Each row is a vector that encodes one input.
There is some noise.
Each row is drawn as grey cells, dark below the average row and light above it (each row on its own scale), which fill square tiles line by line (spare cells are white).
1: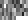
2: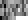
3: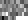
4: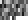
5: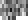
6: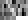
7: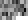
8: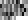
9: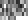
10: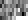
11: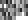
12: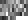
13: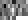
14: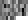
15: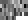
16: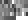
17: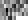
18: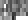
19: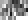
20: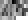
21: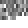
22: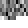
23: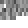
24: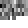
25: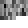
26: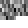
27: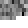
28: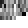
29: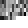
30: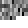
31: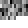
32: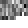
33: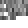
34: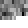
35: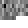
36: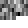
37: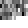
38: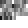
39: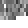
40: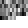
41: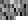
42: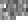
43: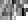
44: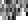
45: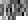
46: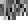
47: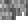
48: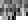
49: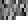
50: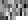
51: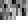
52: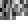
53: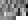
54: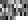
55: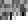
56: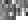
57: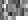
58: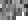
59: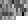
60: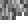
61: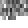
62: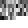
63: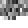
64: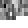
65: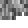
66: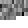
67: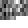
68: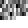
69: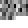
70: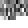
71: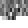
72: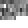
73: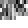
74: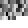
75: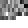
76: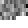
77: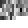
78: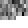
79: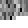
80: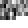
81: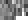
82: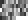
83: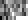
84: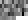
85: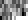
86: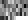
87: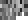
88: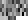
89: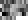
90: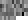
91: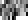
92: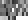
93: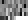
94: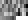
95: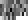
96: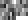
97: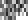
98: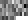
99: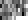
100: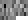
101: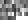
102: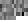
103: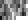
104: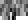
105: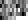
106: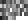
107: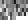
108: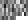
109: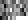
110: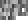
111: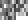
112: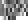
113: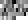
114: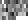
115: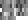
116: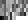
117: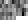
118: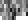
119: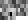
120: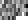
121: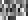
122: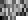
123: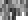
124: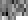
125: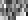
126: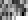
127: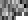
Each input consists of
one of 8 labels, together with either a point on a 5-point line, or a point on a 7-point line.
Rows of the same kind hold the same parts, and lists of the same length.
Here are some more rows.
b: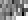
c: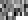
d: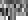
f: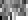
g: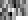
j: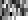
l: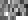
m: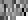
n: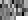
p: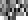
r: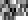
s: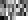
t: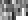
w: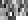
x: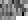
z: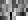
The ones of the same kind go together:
b, c, m, n, p, r, w, x
d, f, g, j, l, s, t, z

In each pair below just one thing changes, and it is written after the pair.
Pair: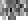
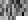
the label
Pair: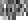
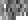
the place on the 7-point line
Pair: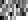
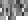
the place on the 7-point line
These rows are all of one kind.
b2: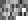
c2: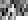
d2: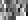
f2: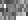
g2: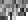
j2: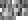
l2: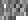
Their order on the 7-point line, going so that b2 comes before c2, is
b2, c2, j2, g2, l2, f2, d2.
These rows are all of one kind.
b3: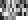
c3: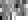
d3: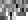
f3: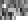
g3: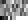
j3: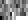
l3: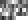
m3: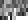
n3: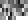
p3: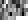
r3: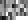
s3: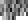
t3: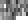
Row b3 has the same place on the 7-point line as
c3, d3 and s3.
